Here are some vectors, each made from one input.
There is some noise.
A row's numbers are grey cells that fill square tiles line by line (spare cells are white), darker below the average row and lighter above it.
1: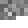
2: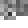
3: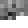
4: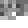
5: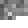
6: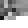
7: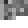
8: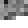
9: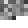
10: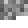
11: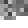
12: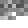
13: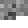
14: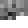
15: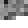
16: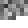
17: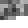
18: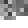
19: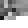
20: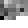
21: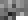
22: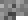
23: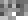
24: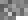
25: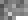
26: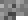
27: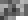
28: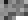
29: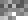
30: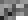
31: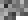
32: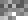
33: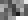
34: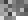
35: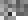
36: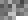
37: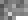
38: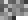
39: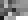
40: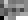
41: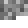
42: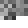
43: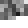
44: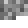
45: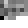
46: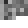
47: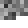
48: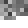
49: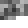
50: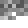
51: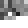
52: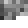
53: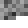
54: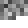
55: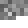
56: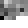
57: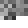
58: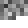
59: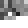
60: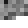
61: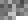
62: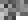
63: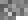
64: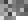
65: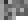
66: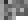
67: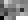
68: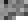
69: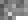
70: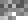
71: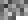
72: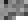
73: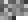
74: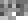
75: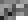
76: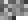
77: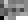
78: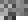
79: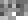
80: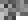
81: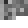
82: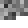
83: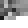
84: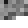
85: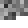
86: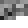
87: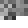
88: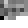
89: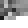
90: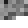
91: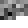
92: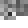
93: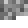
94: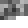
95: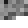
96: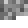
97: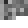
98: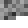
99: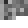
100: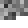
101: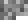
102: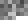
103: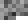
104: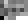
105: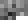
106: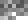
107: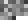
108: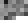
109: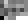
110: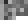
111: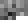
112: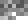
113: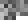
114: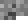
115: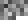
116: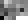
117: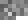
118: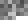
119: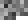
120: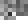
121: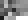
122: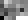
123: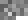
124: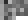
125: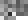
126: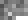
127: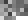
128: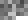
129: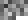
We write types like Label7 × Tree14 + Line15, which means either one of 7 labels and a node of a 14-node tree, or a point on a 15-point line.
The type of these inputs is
Bool × Line14.
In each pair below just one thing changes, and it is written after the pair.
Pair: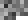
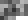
the place on the 14-point line
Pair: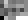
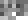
the place on the 14-point line
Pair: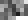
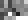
the true/false value
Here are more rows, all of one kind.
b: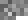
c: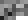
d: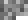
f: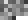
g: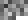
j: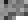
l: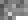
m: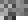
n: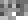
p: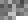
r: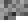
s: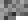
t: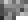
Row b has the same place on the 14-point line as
r and s.
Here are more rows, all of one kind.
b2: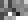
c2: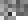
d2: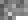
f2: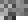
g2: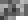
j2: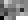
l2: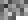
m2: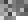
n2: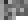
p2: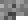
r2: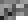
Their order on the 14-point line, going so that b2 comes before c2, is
b2, g2, r2, j2, p2, f2, l2, d2, n2, m2, c2.
